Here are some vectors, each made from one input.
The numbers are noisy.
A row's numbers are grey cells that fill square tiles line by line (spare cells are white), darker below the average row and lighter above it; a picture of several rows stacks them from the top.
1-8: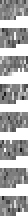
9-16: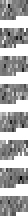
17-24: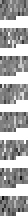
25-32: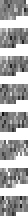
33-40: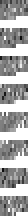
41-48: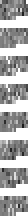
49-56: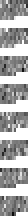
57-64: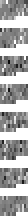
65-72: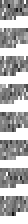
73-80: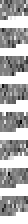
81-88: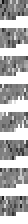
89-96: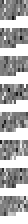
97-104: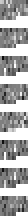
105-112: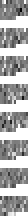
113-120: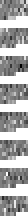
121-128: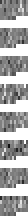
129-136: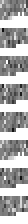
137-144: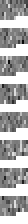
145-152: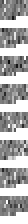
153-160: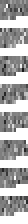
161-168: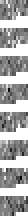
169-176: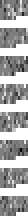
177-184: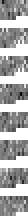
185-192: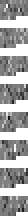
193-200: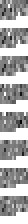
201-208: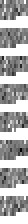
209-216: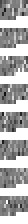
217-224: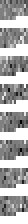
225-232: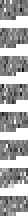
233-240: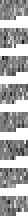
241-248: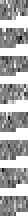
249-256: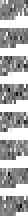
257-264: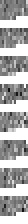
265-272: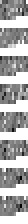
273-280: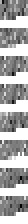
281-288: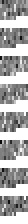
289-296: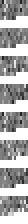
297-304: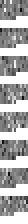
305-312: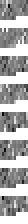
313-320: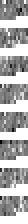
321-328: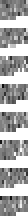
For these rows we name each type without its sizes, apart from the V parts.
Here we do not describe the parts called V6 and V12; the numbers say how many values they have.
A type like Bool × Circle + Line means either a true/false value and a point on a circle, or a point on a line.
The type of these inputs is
Tree × (Tree + V6) + V12.
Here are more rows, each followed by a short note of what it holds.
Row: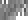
a node of each of two trees
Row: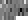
a value of V12
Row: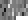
a node of a tree and a value of V6
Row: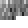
a value of V12
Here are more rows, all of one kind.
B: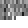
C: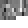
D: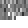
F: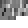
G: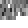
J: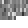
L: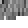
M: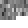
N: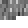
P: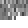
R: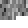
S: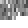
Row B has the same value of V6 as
P and S.
